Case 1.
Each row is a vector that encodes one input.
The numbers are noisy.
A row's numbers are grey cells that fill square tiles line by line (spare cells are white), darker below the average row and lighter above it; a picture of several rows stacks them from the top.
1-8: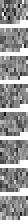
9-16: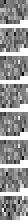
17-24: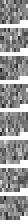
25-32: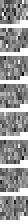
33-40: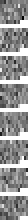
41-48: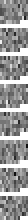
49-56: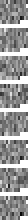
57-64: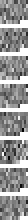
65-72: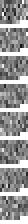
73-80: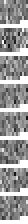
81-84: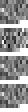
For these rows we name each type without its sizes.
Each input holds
a list of points on a line.
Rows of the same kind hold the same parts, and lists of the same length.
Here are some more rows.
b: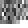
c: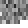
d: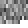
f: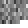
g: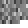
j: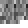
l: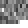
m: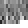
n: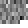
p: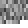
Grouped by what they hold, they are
b
c, d, j, m, p
f, g, l, n

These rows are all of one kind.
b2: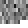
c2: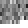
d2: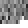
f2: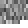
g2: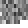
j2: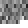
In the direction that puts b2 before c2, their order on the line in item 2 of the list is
d2, j2, g2, b2, c2, f2.
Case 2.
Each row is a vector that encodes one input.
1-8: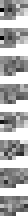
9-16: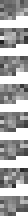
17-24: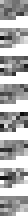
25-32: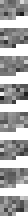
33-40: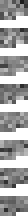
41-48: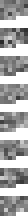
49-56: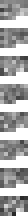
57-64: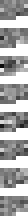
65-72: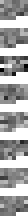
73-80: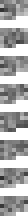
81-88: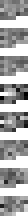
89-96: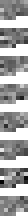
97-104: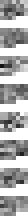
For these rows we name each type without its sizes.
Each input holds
a label and a true/false value.
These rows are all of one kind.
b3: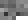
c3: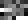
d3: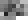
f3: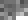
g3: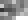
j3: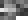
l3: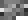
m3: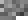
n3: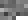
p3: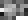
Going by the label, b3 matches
c3, d3, f3 and n3.
